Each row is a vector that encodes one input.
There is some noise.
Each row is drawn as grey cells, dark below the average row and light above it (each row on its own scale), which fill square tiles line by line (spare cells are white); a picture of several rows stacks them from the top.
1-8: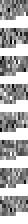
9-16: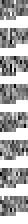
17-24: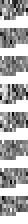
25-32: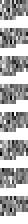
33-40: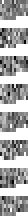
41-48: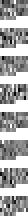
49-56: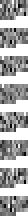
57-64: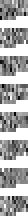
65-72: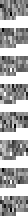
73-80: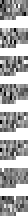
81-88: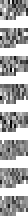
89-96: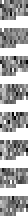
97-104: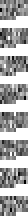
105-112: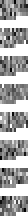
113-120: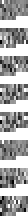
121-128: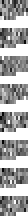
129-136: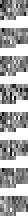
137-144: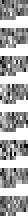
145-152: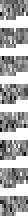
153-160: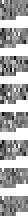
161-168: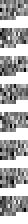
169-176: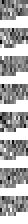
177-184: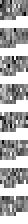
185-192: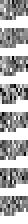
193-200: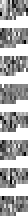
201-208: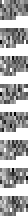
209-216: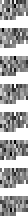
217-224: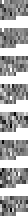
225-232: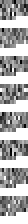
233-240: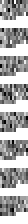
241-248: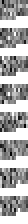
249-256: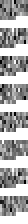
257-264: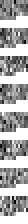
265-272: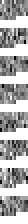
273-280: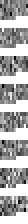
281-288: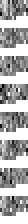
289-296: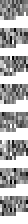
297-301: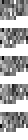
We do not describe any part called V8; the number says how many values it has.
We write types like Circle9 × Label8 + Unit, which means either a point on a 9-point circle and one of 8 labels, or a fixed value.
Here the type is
Bool × (Line9 + List2(V8)) + Line6.
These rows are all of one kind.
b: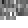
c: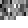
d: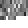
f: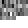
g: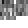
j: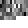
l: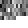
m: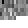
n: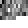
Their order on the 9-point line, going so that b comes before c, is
n, f, j, b, l, g, c, m, d.
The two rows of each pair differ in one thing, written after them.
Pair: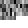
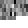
the value of V8 in item 1 of the list
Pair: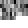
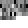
the value of V8 in item 2 of the list
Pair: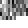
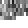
the value of V8 in item 1 of the list
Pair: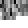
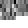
the value of V8 in item 2 of the list
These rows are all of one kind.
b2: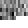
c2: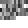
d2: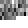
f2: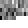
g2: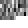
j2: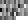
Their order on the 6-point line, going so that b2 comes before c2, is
g2, d2, f2, b2, j2, c2.
